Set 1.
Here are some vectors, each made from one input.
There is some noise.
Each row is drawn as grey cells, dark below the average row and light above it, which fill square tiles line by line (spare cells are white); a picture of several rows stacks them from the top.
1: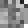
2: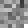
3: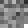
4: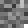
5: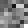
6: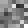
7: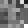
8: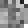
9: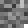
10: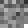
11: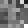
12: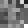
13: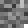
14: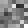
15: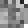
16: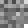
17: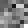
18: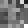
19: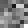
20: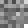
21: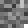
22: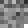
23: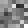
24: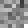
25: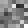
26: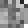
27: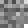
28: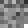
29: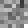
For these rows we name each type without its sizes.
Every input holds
three true/false values.
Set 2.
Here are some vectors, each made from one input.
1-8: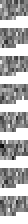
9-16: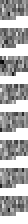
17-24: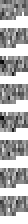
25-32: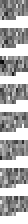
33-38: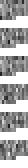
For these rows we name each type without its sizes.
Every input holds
a point on a line.
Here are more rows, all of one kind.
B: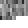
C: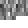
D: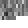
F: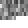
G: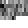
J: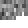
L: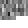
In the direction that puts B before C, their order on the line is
D, L, B, F, J, C, G.
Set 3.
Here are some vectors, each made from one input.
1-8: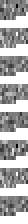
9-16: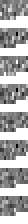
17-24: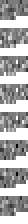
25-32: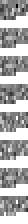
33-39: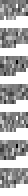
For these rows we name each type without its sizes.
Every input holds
three true/false values.
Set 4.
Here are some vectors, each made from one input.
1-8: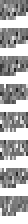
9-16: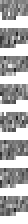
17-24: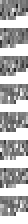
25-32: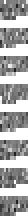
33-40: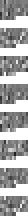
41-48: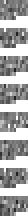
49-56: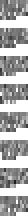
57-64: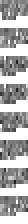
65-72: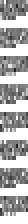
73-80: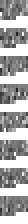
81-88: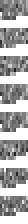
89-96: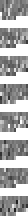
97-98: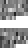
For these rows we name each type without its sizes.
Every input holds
five true/false values.
